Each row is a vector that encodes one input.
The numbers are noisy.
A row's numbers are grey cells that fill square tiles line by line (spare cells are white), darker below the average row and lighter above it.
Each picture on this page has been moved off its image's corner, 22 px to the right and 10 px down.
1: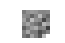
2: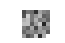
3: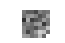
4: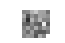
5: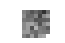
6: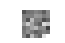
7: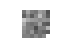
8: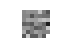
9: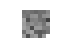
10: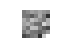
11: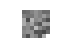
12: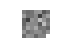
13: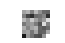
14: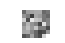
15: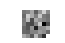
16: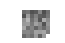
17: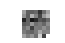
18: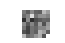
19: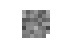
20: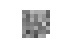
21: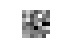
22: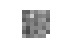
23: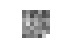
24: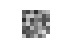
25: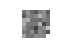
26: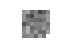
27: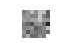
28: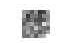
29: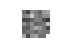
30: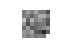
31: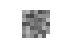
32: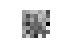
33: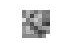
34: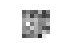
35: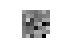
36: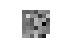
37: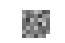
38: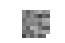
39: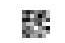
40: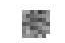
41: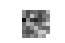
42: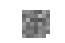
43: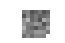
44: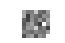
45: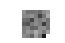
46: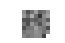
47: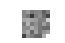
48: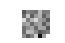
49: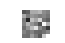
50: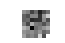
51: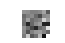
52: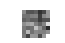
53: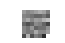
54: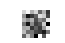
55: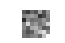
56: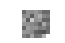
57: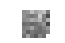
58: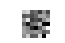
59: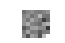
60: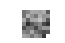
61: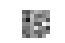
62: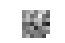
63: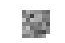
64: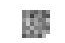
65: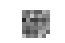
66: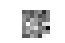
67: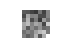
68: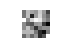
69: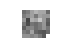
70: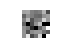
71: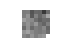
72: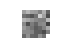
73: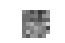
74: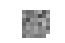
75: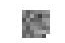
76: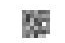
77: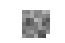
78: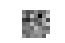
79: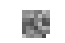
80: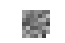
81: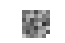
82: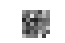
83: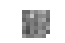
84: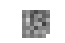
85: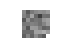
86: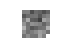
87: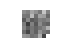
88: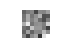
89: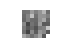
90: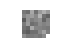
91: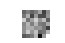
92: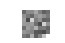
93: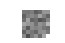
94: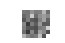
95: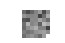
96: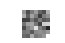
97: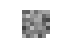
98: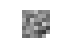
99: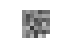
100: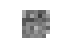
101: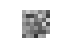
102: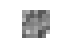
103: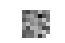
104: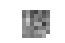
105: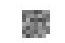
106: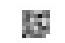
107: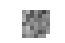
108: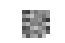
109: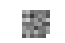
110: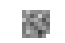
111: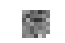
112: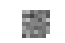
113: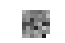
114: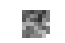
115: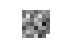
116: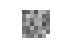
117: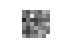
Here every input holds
four true/false values, together with either a fixed value, or a point on a 3-point line and a point on a 4-point line.
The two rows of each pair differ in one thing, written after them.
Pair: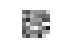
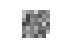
one of the four true/false values
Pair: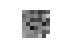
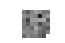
one of the four true/false values
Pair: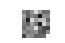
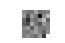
the place on the 4-point line
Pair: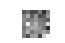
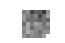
the place on the 4-point line
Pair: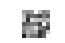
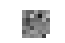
one of the four true/false values
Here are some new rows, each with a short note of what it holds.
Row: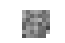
a point on a 3-point line, a point on a 4-point line and four true/false values
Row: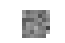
a point on a 3-point line, a point on a 4-point line and four true/false values
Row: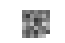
four true/false values
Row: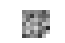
a point on a 3-point line, a point on a 4-point line and four true/false values
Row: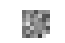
four true/false values
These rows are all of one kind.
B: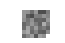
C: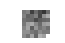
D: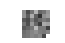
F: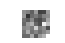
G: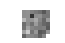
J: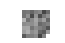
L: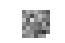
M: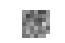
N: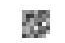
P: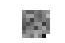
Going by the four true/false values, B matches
F, G, M and N.
